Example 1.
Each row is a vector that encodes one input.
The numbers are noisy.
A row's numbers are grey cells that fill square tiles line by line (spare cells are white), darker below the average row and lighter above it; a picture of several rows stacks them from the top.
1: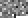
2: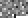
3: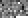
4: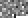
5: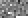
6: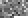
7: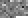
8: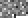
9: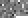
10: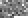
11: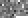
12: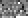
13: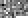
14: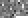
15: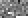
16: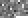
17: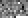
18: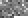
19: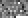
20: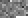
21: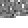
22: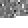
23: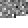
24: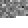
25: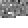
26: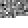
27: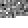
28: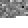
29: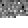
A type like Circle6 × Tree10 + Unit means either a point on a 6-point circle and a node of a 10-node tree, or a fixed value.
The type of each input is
Tree7.
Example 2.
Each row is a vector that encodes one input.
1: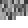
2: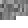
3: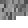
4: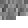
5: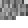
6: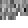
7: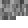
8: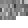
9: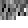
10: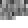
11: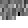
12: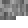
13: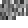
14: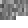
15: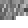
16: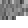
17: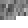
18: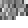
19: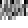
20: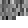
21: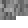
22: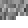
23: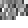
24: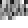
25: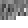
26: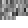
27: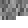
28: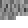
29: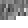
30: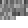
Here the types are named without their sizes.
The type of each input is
Tree.
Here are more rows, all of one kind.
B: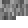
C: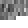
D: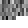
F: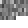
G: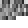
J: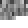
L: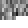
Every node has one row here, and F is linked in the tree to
C and D.
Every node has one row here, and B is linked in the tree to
D and G.
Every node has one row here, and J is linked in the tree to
D and L.
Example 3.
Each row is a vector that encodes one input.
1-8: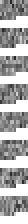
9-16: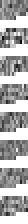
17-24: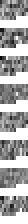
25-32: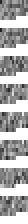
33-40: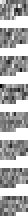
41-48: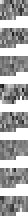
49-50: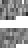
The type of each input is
Tree10.
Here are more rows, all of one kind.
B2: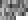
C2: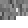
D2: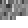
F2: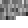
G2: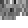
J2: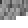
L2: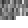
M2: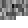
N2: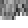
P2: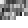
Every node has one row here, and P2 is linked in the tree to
C2, G2 and L2.
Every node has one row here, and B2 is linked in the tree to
J2.
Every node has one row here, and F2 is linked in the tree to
L2.
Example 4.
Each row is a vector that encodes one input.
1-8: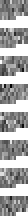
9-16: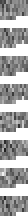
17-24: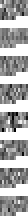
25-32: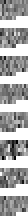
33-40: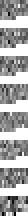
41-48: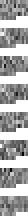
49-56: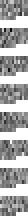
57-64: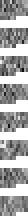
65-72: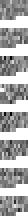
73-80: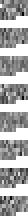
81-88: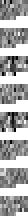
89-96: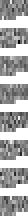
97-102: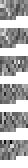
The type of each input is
Tree11 + Unit.
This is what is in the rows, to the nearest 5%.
About 5% of them hold a fixed value. The rest hold a node of an 11-node tree.
